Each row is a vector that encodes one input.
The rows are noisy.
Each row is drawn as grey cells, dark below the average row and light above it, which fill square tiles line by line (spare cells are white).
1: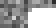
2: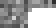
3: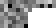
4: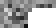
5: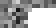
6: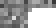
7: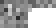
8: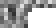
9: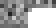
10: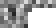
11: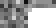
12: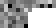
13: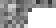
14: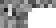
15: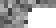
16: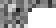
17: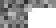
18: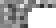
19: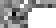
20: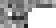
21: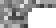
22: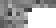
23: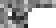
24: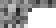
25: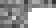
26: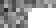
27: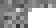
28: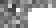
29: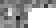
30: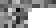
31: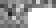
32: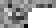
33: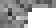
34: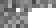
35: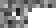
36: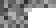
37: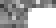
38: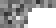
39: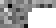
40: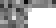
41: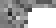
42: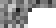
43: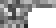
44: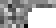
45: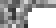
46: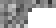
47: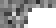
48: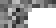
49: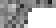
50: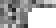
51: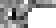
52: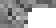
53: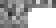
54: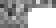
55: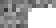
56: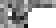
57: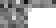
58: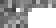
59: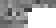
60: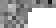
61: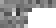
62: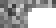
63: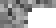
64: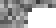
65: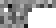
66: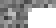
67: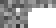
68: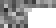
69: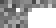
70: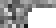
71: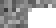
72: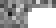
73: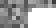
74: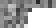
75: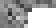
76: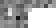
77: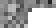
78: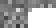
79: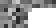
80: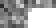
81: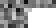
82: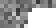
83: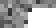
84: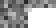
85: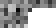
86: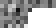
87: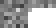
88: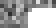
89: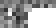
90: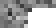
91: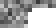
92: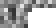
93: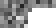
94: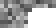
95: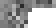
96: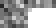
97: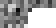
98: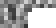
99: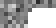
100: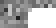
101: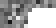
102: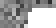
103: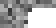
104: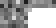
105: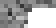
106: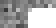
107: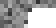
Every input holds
a node of a 7-node tree, together with either a node of a 7-node tree, or three true/false values.
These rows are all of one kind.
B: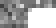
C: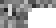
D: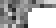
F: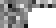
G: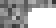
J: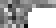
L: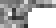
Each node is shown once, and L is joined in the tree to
B and C.
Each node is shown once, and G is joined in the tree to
J.
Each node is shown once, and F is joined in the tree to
D.
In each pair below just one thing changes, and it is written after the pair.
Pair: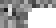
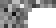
one of the three true/false values
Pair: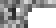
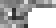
the node of the tree
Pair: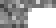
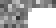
the node of the tree
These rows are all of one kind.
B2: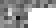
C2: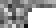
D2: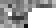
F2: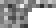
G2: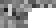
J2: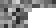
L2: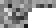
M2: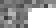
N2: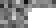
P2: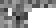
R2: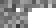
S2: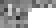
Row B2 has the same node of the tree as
D2, L2 and S2.
